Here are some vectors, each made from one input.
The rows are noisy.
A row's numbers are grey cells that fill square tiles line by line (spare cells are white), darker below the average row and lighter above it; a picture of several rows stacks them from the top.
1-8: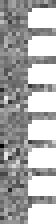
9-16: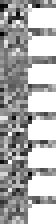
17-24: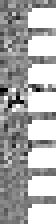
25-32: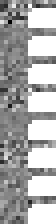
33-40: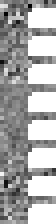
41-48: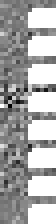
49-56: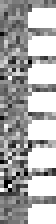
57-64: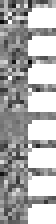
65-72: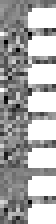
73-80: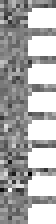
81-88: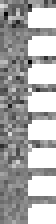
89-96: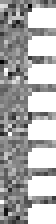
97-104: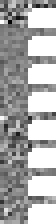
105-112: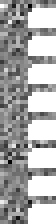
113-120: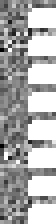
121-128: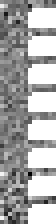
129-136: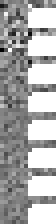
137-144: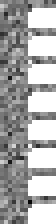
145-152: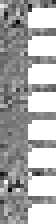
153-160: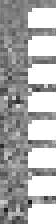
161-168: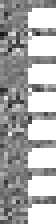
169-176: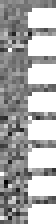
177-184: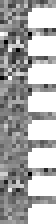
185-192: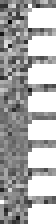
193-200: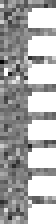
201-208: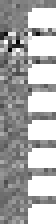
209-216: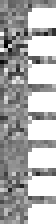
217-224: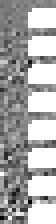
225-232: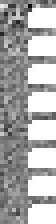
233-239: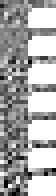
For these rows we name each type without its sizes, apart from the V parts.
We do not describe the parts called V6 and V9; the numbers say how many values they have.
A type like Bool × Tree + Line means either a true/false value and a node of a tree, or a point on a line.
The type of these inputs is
((Bool × Bool × Bool + Unit) × V6 + V9) × Line.
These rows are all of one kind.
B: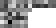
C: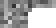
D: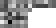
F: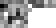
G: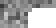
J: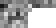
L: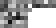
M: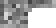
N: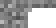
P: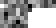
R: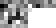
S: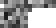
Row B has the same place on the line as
D, F, L and P.
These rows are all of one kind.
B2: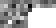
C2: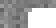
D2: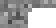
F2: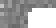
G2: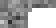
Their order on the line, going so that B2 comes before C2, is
B2, C2, D2, F2, G2.
